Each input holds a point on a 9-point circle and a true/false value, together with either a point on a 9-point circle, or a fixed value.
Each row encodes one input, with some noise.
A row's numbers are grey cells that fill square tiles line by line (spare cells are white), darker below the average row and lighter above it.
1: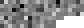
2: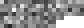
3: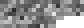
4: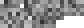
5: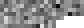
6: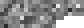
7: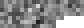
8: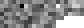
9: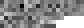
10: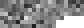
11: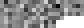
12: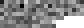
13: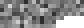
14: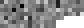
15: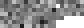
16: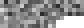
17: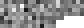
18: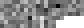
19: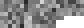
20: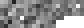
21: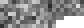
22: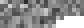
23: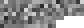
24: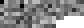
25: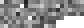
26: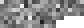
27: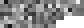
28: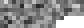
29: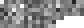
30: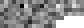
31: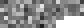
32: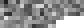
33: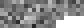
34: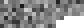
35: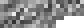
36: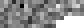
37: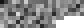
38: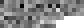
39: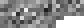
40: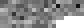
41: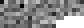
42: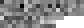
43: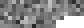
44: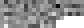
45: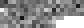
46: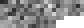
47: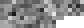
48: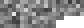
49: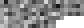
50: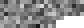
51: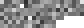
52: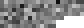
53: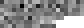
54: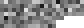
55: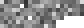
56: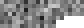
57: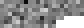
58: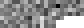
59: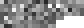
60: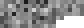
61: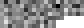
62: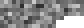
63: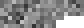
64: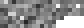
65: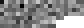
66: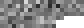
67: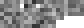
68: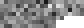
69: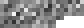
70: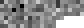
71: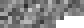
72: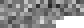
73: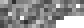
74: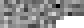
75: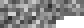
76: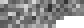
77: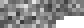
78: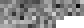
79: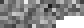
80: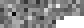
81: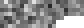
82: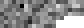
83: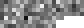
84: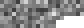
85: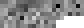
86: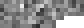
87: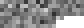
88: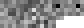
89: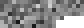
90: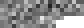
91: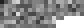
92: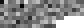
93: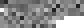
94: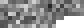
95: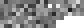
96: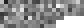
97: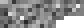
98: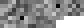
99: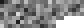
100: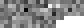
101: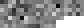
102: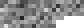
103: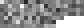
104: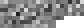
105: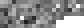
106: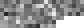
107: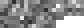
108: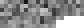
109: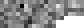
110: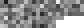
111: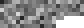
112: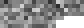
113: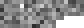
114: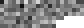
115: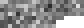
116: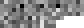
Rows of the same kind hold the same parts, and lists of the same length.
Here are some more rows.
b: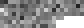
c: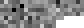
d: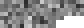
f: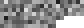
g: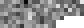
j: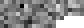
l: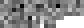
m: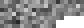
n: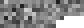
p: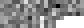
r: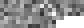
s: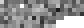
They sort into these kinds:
b, d, g, r, s
c, f, j, l, m, n, p

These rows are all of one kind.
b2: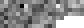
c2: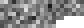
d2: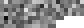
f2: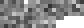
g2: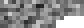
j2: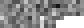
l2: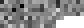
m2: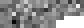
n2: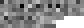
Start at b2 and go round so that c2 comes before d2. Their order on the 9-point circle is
b2, g2, c2, d2, m2, l2, j2, n2, f2.
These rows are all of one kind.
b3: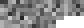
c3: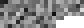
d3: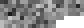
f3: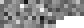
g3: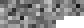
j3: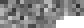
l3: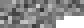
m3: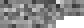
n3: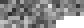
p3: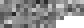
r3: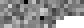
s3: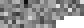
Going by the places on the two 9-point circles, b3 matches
g3 and j3.
